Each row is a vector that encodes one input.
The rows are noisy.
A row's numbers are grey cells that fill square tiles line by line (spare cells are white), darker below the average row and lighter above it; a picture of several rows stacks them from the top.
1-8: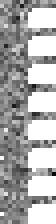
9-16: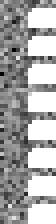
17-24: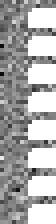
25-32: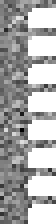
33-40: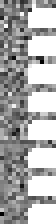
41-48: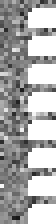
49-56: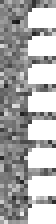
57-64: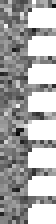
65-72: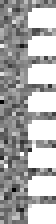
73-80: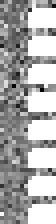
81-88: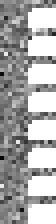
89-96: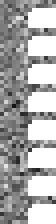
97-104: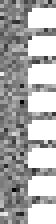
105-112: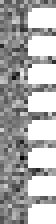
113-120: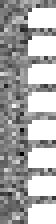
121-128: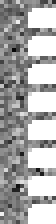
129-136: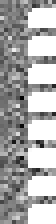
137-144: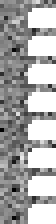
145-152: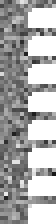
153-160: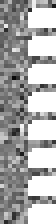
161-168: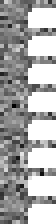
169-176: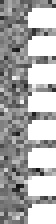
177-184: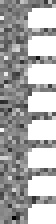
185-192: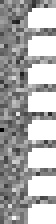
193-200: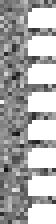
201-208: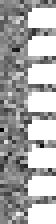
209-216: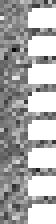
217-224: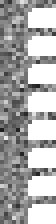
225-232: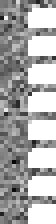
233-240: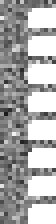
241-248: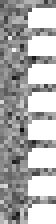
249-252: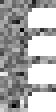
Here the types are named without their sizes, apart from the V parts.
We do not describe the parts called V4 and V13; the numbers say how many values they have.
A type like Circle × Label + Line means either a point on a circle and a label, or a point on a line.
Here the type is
(Line + V4) × (Line + V13).
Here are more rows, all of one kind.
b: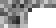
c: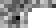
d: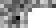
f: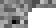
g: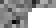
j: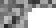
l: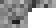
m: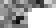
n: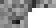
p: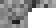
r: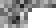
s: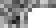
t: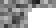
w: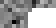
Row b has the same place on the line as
l, m, n and p.
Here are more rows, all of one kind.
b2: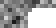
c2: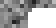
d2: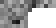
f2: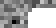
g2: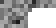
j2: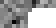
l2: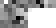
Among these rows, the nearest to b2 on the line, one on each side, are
j2 and l2.
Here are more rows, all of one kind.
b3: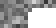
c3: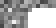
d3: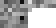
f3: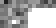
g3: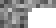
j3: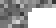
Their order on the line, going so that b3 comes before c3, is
f3, b3, j3, g3, c3, d3.
